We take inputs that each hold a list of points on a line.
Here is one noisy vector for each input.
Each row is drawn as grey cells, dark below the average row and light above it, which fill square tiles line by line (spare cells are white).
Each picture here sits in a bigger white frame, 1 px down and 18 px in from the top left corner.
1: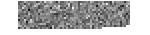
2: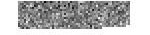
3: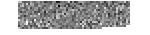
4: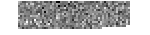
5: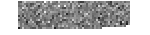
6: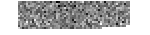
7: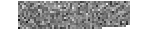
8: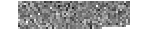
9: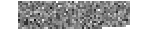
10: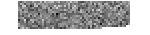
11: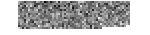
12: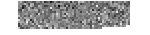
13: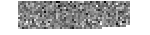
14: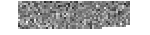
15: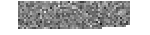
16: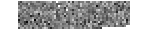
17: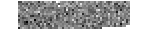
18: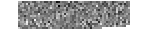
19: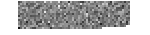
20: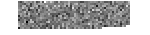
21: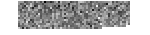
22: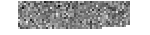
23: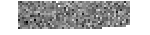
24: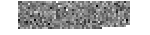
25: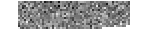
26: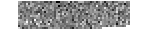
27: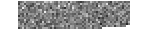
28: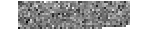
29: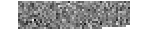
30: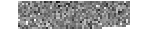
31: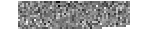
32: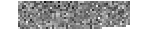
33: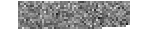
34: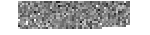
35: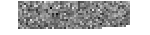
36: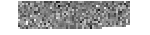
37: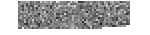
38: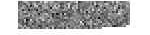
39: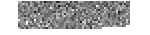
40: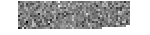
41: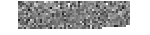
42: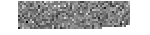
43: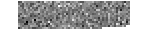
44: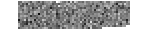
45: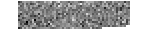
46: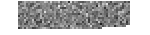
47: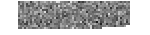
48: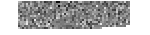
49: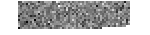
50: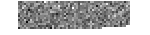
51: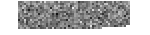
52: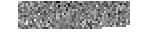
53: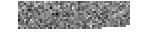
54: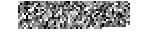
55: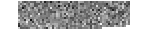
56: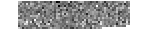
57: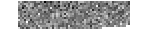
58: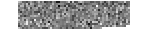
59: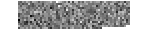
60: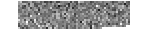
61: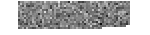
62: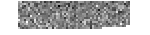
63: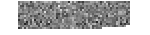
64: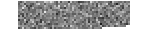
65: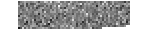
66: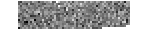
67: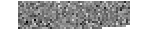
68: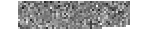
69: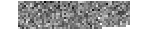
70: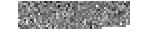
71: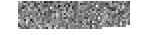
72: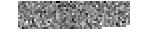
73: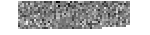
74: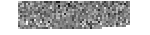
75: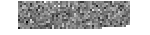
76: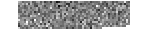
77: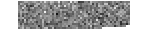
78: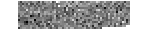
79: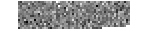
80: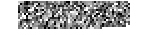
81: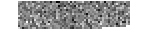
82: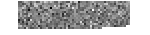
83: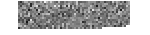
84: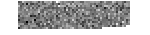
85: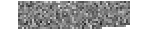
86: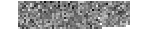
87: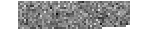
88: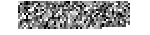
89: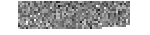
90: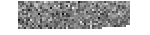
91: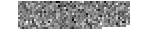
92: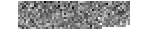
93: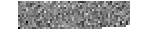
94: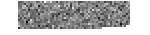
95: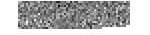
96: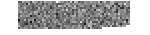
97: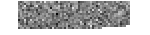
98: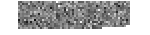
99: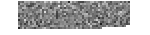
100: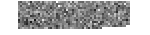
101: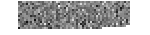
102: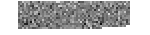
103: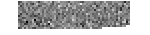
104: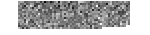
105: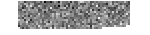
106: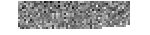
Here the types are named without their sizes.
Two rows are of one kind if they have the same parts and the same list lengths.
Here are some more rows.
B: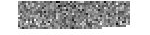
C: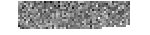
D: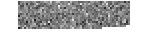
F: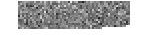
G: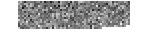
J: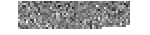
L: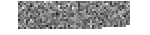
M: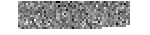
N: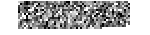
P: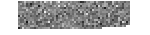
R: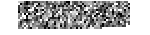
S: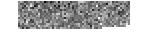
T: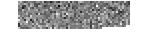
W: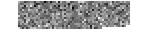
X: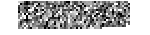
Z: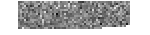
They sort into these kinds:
B, C, G, J, M, S, T, W
D, F, L, P, Z
N, R, X

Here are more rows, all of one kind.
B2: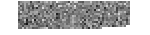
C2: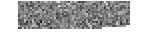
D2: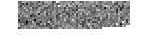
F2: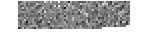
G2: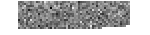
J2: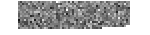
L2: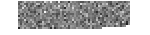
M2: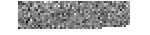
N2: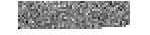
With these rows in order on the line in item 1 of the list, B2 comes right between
C2 and D2.
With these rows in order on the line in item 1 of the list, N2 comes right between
G2 and L2.
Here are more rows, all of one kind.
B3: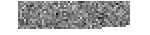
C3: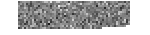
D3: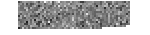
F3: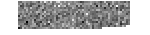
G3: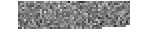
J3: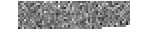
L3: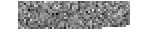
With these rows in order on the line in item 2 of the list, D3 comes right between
F3 and J3.
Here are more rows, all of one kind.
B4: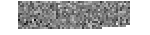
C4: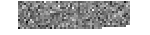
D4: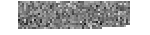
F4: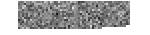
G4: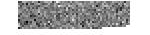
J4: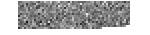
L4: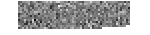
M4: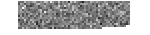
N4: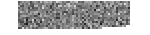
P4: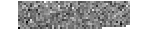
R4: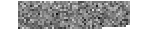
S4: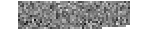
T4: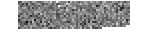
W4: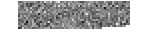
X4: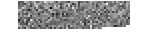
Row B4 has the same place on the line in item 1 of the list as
D4, L4, N4 and S4.
